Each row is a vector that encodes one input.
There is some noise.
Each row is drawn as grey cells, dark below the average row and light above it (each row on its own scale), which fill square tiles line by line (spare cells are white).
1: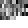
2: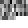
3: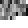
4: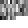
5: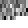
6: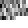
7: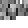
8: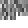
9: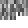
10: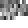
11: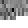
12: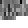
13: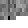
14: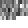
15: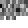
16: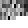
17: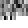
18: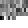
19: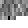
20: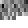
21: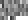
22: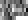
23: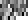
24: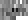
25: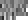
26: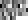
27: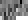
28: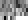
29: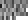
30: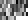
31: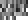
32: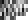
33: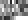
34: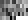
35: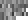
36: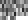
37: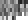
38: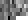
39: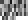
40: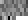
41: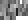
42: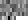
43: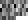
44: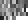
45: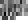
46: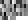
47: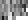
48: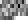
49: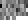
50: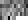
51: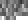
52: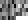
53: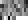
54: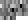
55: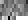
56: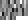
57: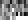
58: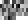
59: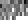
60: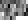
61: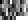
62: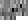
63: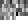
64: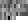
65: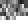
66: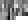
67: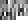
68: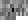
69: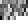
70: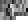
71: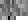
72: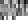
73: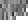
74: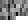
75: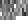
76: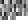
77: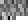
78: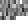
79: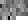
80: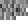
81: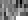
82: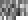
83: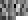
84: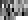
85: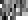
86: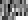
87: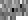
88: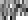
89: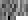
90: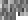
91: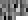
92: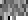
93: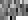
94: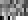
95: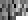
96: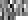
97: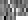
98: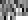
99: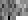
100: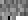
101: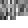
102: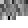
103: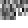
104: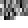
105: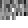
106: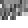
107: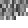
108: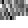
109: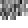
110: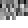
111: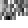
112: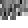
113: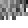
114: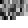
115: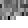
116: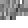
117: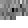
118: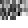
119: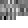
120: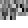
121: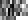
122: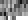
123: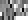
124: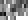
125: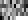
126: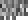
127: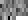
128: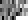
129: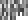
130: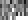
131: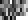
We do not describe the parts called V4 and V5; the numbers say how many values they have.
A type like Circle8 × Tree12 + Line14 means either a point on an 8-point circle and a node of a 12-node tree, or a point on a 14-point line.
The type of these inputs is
Bool × Line7 + V4 × V5.
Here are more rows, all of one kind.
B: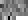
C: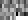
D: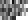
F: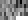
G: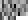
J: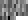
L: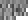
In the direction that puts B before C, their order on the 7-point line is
L, F, B, C, G, J, D.
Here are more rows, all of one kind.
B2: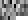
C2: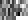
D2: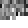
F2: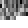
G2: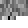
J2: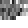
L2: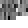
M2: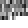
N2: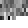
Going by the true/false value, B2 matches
G2, L2 and N2.
